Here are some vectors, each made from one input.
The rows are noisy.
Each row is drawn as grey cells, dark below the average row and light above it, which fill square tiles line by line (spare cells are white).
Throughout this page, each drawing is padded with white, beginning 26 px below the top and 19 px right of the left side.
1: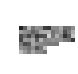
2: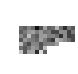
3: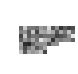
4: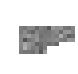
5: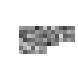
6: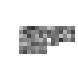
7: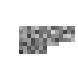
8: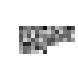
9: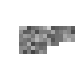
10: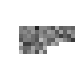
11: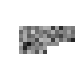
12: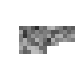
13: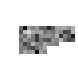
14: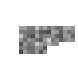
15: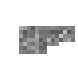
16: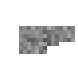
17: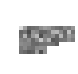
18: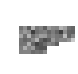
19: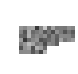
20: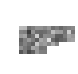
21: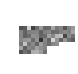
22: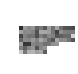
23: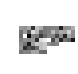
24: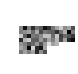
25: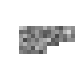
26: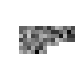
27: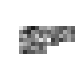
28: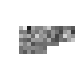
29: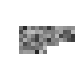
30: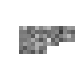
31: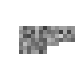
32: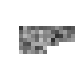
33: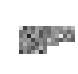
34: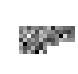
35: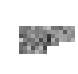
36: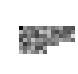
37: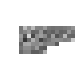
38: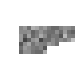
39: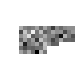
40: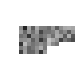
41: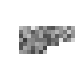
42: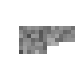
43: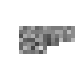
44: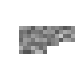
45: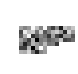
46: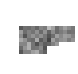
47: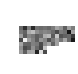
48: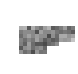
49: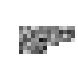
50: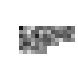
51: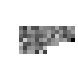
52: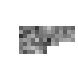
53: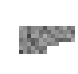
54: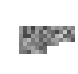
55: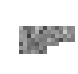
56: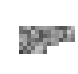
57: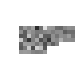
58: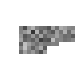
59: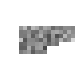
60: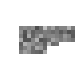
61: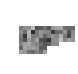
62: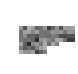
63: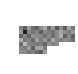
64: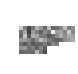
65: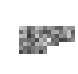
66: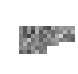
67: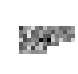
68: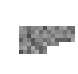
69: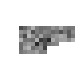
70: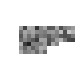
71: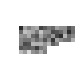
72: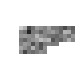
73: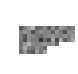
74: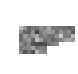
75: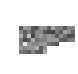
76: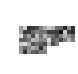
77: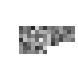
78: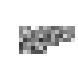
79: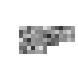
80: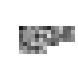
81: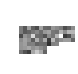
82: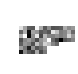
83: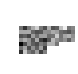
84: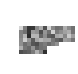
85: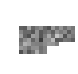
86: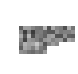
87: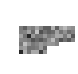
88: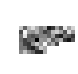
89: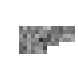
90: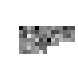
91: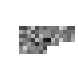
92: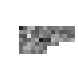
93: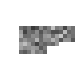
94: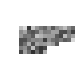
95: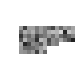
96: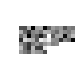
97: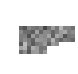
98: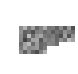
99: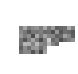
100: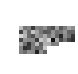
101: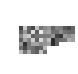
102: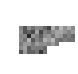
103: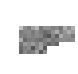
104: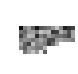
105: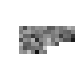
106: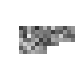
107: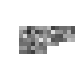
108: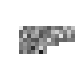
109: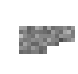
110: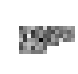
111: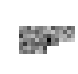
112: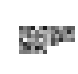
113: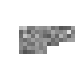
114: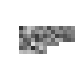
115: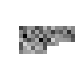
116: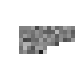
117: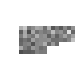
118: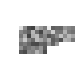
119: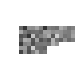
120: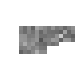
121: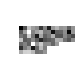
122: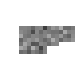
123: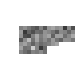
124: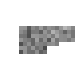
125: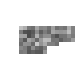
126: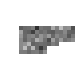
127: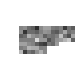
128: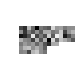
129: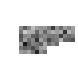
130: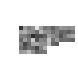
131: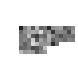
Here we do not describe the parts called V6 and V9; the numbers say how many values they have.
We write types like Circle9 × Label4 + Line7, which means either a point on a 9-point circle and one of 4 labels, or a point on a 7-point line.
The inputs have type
Bool × Bool × Bool + (Line4 + V6) × V9.
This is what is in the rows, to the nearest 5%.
About 30% of them hold three true/false values. The rest hold a value of V9, together with either a point on a 4-point line, or a value of V6.
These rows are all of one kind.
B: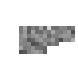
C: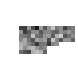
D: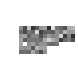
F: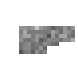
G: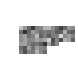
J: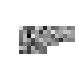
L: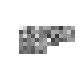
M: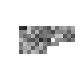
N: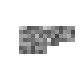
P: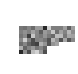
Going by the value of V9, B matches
C, D, F and M.
